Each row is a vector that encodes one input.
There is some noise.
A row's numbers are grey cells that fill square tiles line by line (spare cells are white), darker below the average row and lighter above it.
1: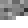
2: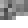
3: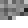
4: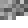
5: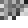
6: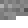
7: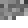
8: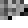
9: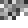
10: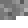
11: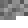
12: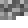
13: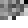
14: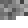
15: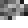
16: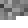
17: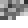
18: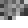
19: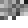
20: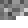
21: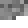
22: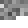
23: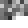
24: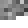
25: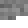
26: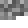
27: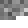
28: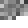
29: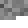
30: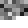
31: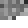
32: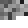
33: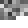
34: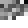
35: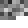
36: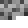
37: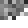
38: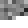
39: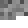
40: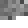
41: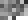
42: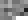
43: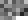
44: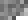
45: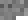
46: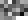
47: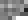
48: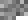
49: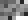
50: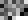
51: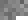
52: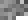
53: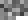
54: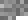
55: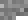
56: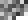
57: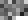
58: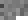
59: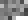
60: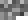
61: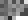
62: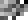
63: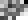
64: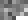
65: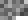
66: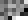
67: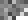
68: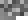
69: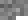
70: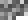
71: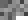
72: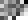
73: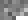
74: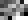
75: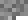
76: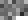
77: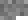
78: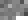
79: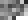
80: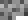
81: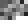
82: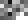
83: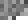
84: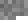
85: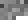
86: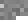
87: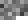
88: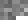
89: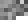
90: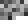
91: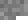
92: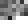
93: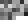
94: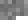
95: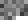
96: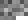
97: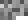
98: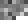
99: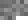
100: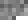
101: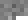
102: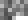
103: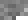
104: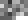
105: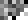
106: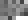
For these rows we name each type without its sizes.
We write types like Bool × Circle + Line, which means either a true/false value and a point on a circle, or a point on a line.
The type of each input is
List(Bool × Line).
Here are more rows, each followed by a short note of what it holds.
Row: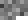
a list of two items
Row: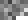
a list of two items
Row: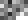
the empty list
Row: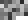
a list of one item
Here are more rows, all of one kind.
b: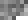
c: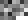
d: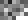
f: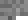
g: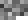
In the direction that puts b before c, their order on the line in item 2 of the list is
b, f, g, c, d.
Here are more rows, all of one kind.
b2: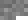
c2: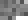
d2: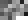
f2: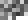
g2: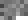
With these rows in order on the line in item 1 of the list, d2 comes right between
c2 and f2.
